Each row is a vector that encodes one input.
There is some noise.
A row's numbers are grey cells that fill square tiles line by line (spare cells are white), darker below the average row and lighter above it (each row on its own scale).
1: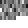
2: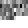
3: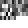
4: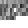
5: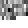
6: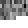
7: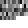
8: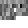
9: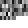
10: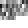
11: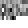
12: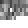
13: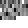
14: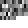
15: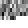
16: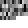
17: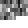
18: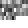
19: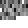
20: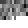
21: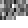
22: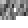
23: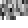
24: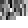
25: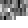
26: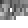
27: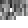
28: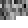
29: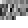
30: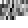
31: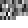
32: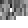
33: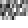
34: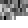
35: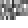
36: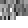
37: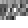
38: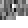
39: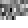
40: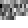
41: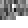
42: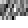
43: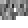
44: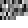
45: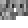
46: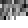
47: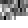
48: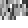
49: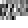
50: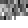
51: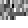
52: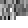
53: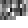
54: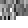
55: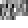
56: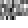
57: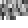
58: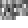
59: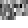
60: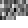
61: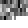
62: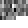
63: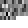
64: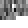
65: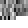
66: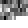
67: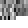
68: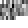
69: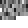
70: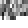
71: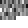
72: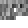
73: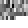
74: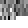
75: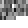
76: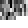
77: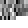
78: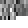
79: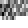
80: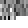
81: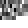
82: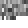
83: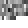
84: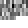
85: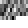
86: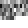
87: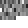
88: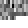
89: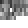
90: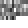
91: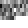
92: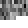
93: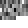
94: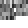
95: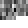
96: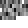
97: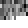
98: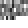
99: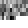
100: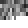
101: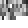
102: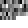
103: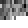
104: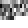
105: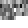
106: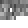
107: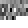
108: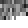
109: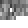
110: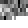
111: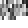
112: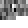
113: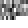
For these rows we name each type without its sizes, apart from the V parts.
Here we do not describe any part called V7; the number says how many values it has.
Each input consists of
either two labels, or a value of V7.
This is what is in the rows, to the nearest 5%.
About 45% of them hold two labels. The rest hold a value of V7.
